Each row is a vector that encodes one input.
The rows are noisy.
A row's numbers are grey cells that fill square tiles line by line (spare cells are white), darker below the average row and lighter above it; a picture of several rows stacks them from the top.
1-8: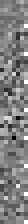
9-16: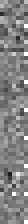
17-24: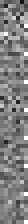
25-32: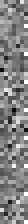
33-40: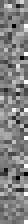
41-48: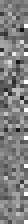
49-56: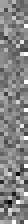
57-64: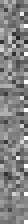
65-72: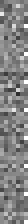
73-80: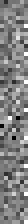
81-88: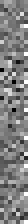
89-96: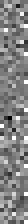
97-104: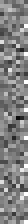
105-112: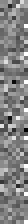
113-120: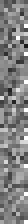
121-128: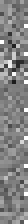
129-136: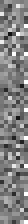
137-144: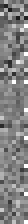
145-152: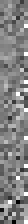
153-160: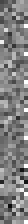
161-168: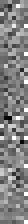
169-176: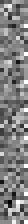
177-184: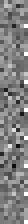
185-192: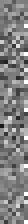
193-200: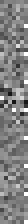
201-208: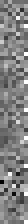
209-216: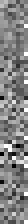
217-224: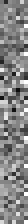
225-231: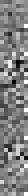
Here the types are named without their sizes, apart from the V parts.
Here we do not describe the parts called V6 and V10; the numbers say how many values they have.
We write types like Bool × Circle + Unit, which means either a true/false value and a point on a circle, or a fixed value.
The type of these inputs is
Bool × (Unit + V6 × V10) + Tree.
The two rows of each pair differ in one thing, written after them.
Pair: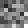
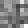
the value of V10
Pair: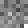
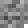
the true/false value
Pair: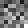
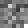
the value of V10
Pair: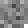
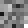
the value of V6
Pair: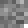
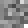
the true/false value
